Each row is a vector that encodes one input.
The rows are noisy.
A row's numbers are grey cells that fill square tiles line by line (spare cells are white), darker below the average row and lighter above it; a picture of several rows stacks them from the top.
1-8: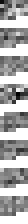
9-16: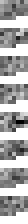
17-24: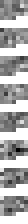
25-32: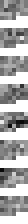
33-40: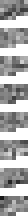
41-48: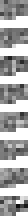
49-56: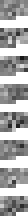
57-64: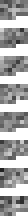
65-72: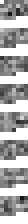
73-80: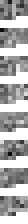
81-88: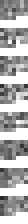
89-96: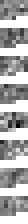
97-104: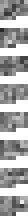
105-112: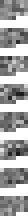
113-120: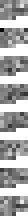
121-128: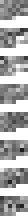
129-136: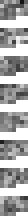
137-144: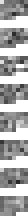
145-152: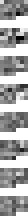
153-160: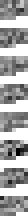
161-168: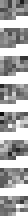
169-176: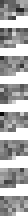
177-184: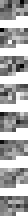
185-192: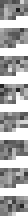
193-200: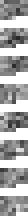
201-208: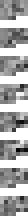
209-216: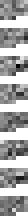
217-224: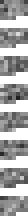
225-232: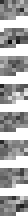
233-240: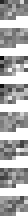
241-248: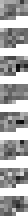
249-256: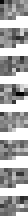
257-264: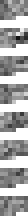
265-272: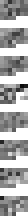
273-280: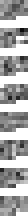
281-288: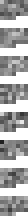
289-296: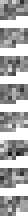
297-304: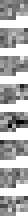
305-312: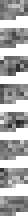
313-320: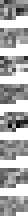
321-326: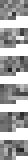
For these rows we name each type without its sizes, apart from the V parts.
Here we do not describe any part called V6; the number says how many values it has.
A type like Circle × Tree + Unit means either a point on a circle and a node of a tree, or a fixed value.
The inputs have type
Bool × Line × V6.
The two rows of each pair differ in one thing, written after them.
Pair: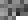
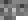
the value of V6
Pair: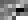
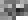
the place on the line
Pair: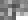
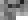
the true/false value
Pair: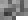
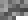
the place on the line
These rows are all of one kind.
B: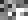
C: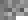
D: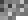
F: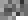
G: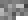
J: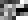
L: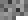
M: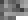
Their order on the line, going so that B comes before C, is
L, D, B, G, C, F, J, M.
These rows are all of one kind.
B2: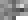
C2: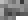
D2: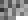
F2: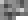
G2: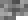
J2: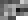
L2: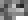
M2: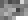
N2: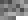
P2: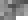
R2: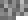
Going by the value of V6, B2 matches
D2, G2, N2 and R2.
